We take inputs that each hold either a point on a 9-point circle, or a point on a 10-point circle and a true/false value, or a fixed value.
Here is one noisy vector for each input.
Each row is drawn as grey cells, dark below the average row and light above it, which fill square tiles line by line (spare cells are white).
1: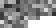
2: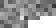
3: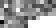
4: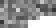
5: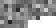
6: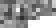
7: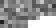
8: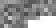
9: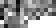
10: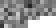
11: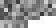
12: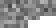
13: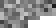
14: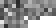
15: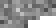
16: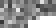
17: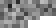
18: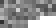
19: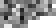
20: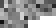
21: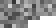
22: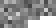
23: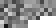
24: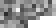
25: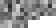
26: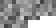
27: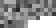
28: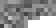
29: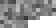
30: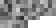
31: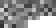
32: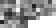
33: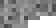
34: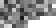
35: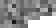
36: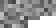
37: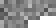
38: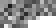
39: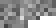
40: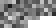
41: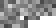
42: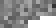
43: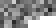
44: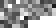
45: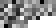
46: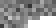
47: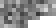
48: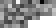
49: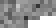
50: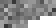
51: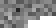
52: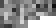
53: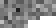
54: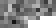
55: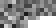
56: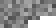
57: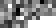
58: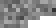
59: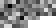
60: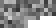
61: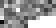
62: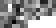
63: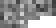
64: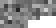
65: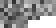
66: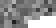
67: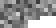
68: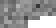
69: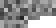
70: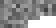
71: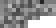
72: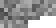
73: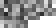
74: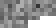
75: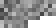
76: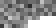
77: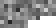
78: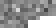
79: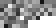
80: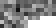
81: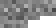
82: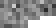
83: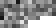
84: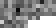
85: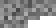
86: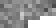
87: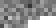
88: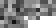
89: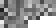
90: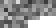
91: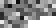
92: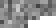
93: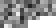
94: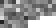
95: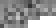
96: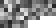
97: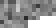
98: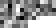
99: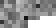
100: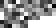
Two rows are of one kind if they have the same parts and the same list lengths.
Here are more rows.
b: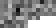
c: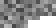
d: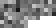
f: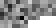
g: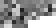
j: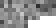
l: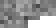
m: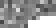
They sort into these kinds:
b, c, d
f, j, l, m
g

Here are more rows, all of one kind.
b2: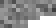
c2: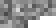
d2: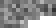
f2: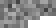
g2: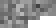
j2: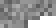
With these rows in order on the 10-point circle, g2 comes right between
c2 and j2.
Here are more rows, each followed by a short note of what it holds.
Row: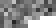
a fixed value
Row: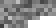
a point on a 9-point circle
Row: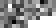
a fixed value
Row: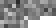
a point on a 10-point circle and a true/false value
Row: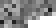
a fixed value
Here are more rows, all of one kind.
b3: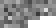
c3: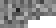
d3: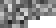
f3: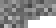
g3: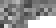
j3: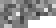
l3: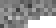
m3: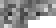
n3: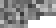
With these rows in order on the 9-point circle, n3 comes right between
d3 and l3.
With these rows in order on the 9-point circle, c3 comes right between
f3 and l3.
